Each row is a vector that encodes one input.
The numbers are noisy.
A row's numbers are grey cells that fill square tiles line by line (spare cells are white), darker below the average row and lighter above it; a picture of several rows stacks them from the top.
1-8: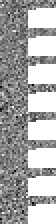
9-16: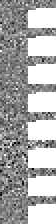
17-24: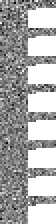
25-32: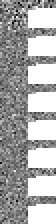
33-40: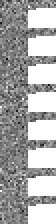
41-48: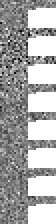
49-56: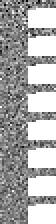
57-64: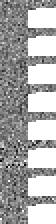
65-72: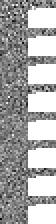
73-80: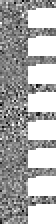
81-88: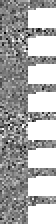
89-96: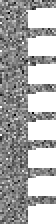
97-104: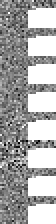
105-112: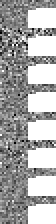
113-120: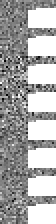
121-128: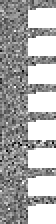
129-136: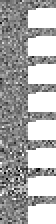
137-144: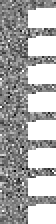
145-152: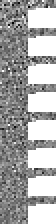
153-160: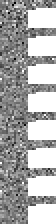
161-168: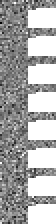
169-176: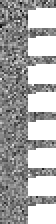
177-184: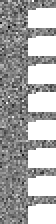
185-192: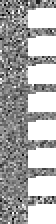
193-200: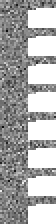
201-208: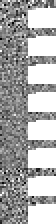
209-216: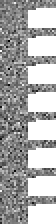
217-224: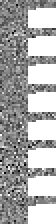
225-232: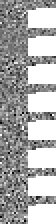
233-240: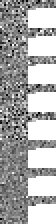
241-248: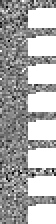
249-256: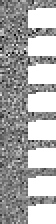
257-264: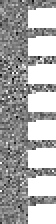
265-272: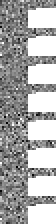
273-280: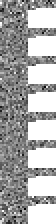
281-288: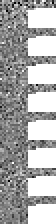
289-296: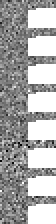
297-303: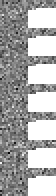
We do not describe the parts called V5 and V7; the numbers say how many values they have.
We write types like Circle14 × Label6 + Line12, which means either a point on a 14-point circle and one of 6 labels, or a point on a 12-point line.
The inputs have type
Line6 × List2(Line10) × V7 + V5.
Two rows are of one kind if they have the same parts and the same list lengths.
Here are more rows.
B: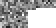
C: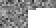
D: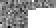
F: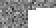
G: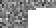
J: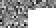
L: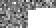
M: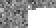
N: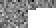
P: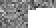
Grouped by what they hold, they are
B
C, M, N, P
D, F, G, L
J

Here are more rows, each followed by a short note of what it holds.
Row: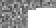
a point on a 6-point line and a value of V7, together with a list of one item
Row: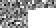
a value of V5
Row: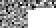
a value of V5
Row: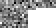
a point on a 6-point line and a value of V7, together with the empty list
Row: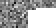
a point on a 6-point line and a value of V7, together with the empty list
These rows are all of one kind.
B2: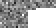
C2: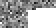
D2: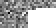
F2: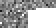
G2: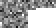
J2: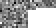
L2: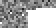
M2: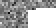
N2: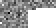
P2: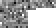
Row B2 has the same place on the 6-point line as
C2, D2 and J2.
